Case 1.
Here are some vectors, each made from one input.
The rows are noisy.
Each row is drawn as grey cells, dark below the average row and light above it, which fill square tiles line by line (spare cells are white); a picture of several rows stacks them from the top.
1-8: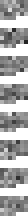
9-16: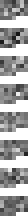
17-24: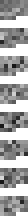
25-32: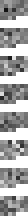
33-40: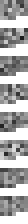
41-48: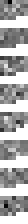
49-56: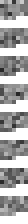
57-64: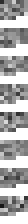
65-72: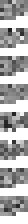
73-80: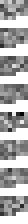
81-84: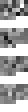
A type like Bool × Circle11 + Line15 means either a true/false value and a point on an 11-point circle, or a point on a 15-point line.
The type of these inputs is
Line15 × Line15.
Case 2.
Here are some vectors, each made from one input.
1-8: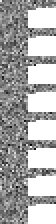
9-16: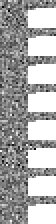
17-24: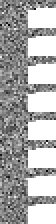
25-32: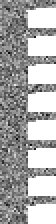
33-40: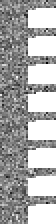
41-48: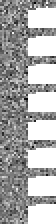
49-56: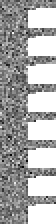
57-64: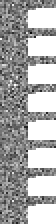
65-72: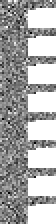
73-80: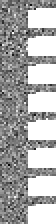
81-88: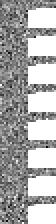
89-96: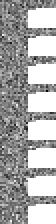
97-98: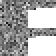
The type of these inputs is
Circle10.
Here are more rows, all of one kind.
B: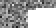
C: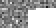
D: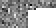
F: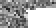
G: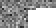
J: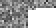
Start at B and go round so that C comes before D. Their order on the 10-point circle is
B, C, J, G, D, F.
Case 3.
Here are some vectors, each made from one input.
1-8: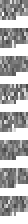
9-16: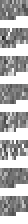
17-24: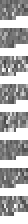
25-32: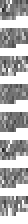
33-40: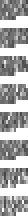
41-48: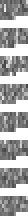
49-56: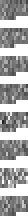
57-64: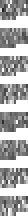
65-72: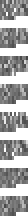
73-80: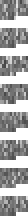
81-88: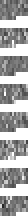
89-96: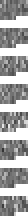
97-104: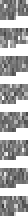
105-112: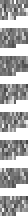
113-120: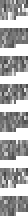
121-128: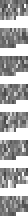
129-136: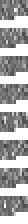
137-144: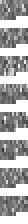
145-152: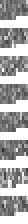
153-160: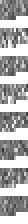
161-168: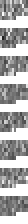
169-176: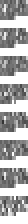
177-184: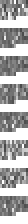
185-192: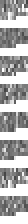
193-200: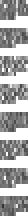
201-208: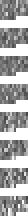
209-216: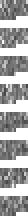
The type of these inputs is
Bool × Bool × Bool × Bool.
